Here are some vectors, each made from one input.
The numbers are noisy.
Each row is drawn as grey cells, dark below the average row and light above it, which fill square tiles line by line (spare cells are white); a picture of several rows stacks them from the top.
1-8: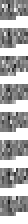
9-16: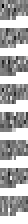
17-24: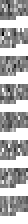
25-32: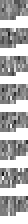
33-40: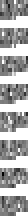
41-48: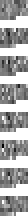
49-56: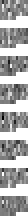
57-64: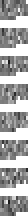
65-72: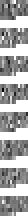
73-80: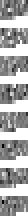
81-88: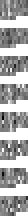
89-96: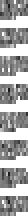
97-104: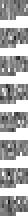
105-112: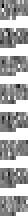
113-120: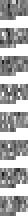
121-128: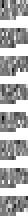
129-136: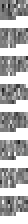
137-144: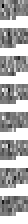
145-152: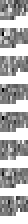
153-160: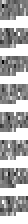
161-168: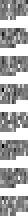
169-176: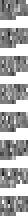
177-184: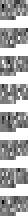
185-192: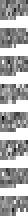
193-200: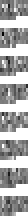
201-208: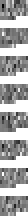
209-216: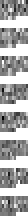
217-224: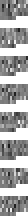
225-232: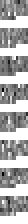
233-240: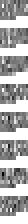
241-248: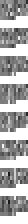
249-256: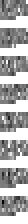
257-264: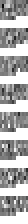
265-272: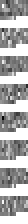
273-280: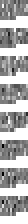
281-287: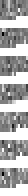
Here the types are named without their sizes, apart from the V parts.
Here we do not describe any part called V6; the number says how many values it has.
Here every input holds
a point on a circle, together with either a point on a line, or a value of V6.
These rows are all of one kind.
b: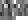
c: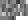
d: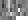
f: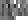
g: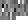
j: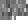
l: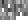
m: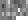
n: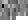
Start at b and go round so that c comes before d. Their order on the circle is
b, f, c, m, d, l, g, n, j.
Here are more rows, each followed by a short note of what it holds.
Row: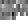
a point on a circle and a point on a line
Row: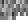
a point on a circle and a point on a line
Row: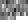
a point on a circle and a point on a line
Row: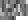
a point on a circle and a value of V6
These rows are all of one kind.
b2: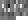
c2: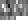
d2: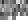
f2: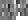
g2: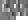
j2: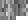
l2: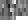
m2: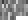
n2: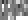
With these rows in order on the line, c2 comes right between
d2 and m2.
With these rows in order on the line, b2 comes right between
g2 and m2.
